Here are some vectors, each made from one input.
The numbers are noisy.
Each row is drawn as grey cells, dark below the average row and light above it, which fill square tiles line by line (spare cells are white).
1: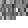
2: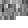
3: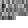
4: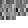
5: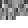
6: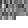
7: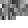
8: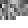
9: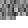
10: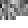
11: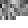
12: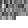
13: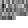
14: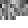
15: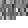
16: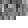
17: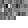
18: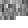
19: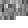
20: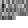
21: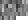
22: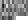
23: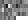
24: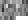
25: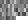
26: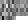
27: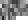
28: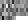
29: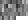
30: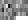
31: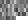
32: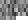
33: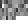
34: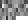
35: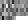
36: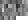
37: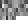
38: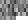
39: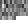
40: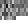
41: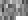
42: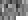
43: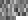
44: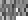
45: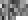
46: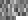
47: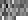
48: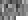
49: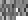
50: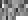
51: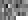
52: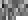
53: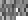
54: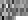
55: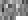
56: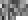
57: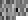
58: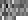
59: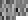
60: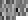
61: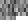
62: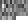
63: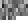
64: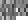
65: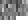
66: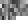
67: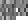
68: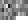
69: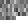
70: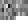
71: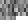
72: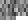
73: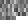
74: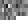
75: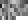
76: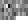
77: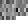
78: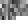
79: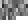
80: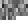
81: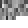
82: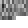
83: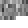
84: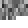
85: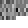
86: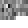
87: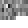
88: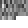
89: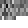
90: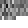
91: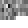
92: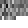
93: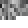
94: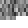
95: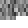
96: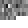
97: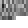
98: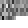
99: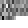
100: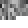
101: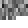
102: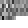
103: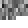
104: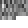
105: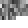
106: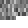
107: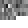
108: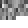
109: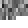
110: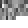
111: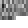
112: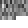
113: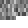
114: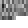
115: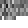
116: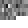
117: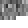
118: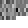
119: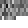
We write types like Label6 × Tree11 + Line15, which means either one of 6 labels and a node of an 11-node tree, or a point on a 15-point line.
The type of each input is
Bool × Bool × Bool × Bool.
